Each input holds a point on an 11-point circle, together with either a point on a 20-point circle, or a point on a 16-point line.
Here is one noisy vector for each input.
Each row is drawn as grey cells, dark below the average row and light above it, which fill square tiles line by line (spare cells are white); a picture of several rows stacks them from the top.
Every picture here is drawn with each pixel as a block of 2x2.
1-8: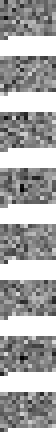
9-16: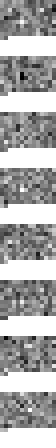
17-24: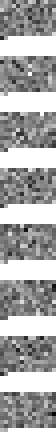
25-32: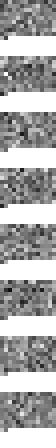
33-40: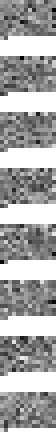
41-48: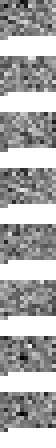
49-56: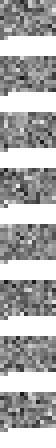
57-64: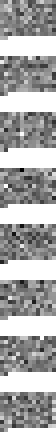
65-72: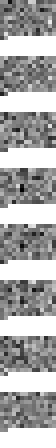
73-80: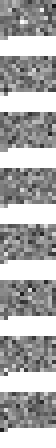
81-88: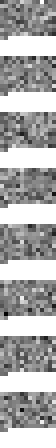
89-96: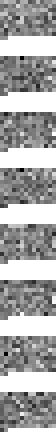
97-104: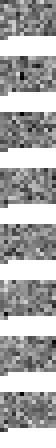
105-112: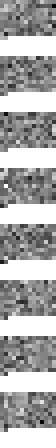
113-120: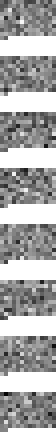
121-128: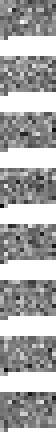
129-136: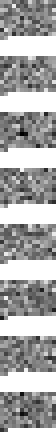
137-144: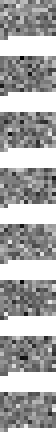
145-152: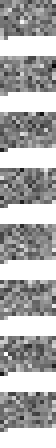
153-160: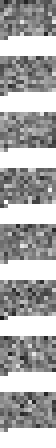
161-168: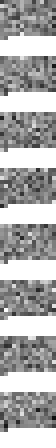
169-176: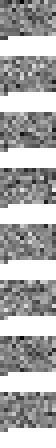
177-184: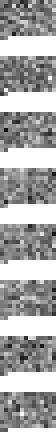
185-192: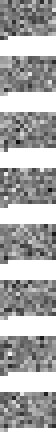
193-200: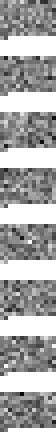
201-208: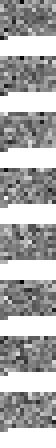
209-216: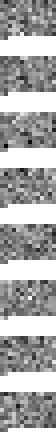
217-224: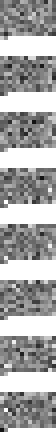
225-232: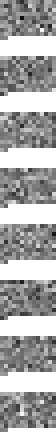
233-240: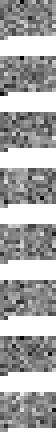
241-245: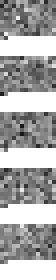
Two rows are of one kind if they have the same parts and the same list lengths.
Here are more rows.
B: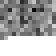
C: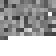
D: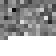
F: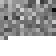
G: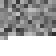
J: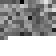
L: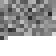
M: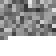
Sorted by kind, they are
B, J, L, M
C, D, F, G

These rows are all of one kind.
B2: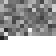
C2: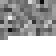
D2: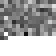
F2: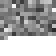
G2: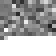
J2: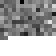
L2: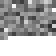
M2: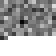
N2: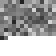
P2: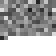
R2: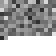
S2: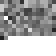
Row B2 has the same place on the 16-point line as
D2, M2 and P2.
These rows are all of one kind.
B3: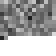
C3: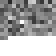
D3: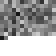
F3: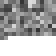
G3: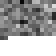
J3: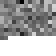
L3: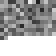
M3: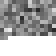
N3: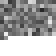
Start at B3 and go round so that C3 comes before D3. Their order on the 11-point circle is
B3, L3, M3, F3, G3, N3, J3, C3, D3.
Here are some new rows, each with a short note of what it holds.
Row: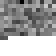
a point on an 11-point circle and a point on a 16-point line
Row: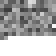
a point on an 11-point circle and a point on a 16-point line
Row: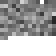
a point on an 11-point circle and a point on a 20-point circle
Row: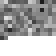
a point on an 11-point circle and a point on a 16-point line
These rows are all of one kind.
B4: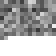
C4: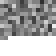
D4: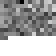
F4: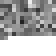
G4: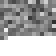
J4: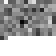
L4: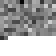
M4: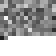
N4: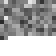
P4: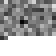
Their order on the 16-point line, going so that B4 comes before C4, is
D4, L4, M4, P4, N4, J4, G4, B4, F4, C4.
